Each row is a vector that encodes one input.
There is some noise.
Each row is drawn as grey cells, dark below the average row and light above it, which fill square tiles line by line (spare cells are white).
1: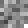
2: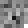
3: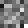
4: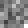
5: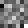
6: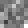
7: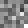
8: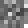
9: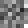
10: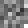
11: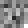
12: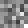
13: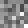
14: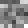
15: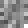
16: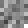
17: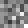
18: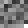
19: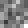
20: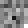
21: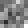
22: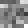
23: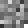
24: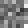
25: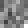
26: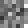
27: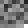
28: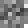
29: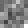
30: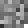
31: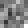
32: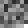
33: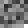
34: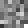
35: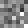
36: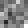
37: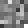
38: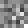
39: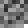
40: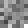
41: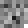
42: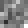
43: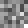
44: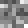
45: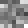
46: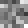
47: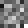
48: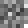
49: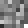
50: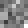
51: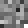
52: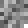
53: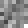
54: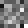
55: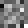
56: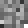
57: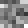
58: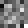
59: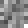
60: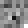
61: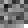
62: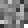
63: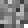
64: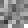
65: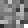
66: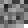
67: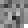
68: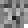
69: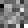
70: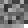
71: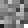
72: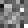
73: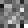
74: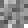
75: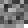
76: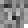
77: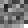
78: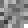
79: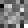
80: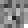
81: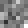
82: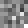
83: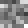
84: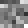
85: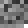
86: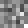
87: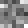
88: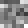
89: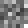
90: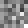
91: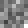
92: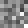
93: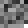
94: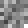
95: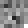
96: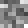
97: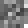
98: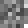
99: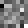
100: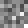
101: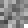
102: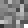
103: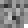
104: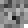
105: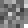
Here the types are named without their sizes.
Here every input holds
a label.
